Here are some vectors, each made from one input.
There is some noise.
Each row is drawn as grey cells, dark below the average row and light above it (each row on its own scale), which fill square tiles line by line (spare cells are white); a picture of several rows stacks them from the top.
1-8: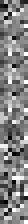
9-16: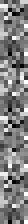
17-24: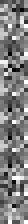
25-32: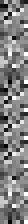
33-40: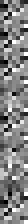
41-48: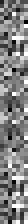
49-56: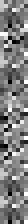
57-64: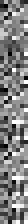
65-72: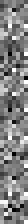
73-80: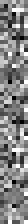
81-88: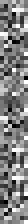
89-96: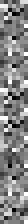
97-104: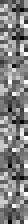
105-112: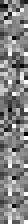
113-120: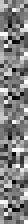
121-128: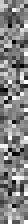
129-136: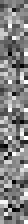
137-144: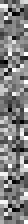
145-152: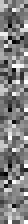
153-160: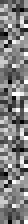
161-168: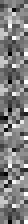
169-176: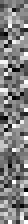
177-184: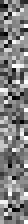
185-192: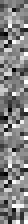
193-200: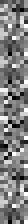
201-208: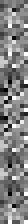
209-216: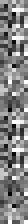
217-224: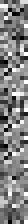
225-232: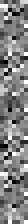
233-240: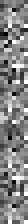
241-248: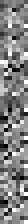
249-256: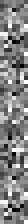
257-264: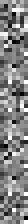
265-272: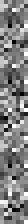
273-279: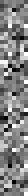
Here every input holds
three true/false values.
